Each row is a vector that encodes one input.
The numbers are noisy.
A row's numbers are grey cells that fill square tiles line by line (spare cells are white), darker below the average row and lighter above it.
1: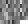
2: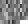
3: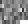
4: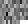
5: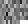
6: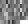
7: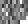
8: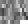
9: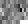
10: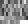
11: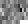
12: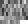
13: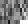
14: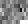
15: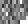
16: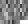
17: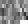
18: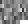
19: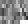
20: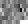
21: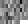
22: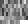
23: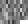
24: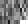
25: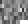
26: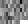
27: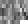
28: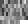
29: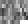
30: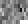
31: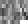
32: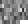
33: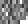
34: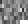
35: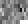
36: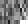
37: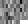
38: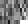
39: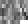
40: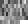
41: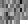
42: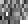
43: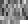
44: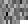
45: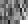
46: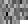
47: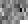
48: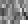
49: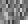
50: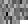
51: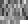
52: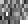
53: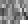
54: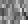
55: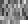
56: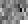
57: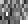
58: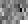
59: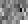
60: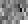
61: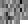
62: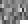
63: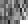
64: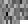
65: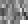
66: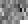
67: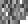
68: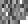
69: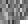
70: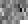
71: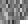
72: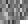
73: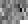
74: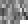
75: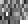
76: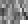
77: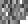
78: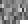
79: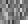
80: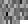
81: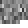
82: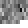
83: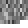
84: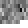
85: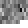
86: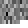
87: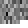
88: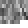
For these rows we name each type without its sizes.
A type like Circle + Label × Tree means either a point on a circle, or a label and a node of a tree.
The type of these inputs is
Circle.
